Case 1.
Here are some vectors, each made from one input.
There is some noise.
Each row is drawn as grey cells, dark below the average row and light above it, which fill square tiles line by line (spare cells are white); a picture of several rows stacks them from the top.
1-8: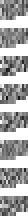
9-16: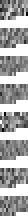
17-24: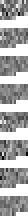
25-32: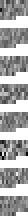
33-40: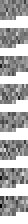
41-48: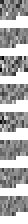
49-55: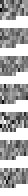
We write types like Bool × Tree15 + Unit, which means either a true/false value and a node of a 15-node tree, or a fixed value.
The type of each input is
List2(Line5).
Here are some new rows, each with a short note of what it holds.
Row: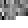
the empty list
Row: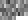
a list of two items
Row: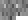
a list of two items
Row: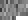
a list of one item
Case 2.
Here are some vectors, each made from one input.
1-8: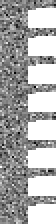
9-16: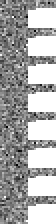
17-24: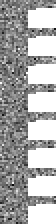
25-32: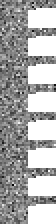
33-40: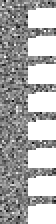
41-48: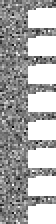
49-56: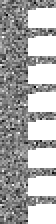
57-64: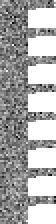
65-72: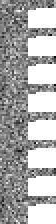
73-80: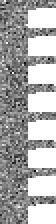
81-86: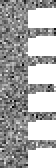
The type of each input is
Bool × Bool × Bool × Bool × Label7.
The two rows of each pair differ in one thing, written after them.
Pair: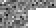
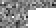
one of the four true/false values
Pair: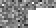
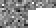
one of the four true/false values
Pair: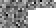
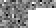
the label
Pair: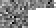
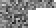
one of the four true/false values
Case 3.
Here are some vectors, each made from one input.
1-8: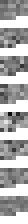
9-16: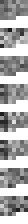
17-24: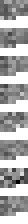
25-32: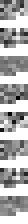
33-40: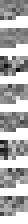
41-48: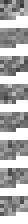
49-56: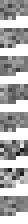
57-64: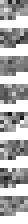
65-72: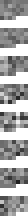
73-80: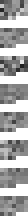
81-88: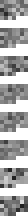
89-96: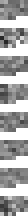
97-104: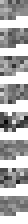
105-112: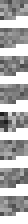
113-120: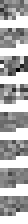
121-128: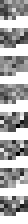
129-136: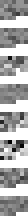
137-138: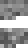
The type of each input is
List2(Line4).
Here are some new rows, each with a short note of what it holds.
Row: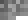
a list of two items
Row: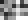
the empty list
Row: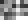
the empty list
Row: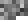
a list of one item
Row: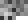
a list of two items
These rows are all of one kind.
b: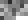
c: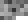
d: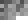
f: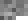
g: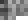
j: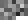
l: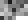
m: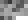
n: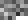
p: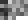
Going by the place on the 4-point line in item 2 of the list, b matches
d and j.
